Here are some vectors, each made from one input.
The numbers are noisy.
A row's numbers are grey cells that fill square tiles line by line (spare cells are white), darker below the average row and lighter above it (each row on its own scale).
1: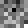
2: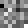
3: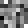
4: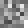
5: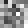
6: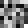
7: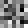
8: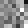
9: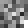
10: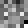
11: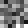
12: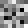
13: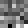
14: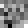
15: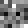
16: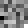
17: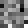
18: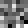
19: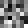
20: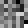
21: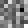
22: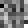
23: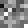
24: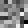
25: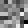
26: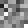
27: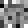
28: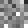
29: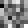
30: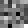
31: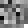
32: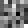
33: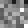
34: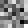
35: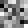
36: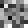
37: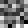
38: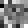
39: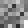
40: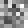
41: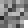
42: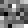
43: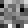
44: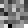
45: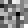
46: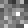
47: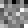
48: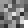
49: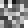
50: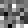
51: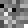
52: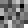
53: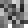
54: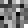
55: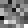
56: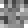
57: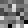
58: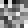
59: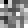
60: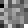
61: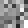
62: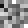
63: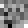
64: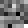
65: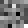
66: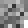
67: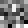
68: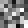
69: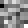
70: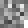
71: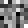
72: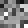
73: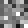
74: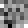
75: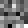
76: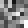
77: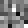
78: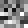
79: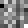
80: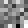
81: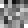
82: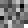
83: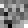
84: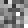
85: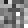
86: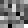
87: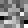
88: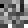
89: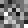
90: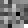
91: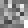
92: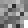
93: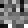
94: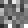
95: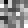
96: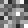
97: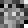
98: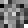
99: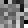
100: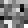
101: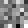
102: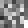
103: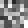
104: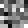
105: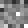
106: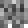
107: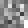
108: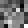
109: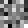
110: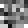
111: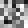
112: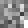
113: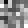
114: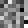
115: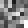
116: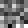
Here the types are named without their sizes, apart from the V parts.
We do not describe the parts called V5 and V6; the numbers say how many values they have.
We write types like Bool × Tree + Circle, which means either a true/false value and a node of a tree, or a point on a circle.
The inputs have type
(Bool × Bool × Bool + Unit) × (Line + V5 × V6).
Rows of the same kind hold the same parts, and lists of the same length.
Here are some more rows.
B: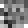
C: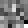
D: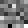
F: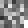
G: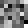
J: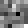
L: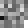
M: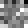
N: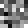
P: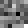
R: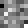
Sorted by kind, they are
B, N
C, D, J, P
F, L, M
G, R

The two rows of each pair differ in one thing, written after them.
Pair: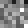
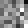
one of the three true/false values
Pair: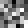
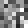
one of the three true/false values
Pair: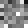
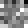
the place on the line
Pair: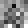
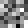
one of the three true/false values
